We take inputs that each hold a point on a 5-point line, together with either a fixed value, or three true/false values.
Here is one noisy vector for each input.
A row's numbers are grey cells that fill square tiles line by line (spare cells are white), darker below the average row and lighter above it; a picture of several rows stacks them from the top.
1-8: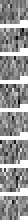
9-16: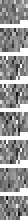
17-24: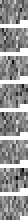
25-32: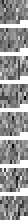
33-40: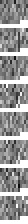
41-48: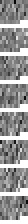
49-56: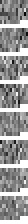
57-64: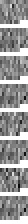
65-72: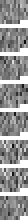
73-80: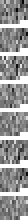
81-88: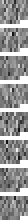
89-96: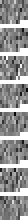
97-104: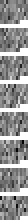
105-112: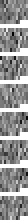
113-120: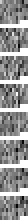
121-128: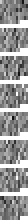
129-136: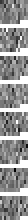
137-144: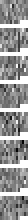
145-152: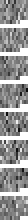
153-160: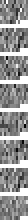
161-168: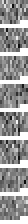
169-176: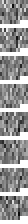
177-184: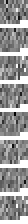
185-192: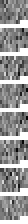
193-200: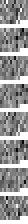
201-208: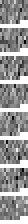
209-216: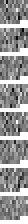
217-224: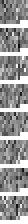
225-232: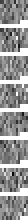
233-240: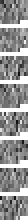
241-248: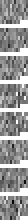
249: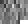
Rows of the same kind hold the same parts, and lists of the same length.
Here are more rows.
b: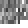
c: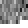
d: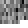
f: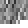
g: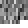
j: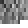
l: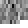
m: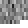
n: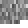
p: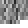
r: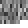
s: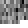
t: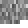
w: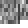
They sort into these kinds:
b, f, j, l, m, n, p, r, t, w
c, d, g, s

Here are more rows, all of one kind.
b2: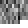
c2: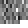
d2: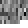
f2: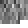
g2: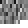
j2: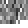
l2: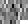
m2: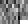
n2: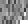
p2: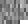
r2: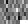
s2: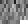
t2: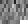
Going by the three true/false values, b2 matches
f2, m2, s2 and t2.
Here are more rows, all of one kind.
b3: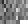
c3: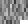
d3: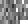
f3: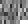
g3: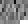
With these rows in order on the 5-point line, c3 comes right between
b3 and g3.
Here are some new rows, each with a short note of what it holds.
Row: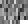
a point on a 5-point line
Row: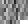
a point on a 5-point line and three true/false values
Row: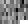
a point on a 5-point line
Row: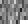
a point on a 5-point line
